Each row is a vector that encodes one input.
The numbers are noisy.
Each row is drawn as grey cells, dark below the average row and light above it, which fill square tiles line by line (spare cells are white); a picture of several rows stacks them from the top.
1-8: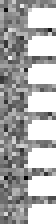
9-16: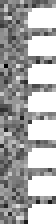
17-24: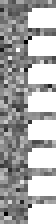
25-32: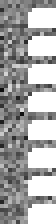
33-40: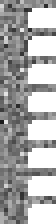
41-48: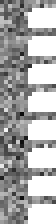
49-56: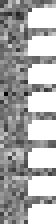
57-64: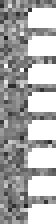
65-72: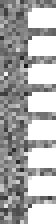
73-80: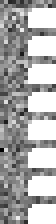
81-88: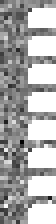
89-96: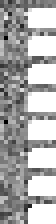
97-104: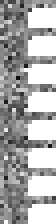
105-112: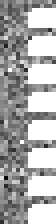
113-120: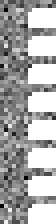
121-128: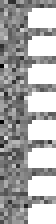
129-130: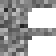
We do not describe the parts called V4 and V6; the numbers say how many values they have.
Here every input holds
either a point on a 5-point line, or a true/false value, a value of V4 and a value of V6.
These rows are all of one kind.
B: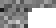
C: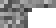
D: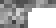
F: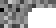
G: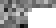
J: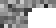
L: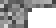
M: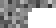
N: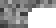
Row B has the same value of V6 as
C, F and N.
